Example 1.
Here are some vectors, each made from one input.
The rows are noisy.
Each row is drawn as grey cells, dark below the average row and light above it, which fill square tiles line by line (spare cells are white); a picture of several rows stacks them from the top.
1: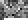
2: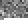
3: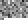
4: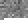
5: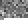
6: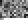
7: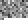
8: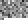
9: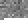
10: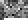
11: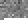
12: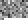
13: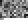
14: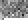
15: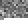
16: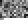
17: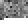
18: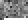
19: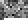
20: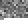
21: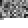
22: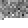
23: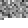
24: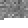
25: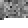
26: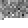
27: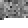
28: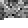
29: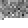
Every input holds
a node of a 7-node tree.
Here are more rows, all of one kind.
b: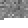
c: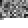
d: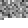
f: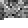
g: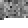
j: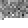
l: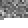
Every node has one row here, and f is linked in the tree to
g.
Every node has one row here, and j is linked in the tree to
b and d.
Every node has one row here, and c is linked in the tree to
l.
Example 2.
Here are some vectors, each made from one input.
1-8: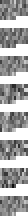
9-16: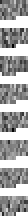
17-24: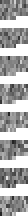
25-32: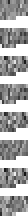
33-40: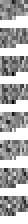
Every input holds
a node of a 9-node tree.
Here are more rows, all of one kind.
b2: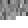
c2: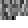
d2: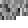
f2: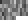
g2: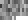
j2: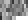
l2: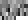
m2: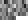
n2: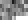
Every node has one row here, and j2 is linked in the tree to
n2.
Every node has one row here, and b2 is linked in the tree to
f2 and g2.
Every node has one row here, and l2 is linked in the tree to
d2.
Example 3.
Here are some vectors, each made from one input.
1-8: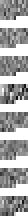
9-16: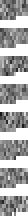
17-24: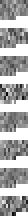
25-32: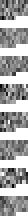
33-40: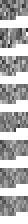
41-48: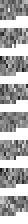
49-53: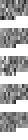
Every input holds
one of 7 labels.
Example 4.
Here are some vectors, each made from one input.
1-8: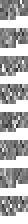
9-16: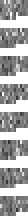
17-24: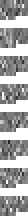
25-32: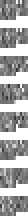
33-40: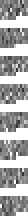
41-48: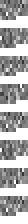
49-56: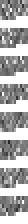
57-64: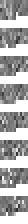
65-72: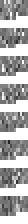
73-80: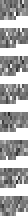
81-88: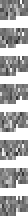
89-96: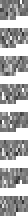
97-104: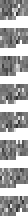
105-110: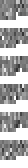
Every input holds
five true/false values.
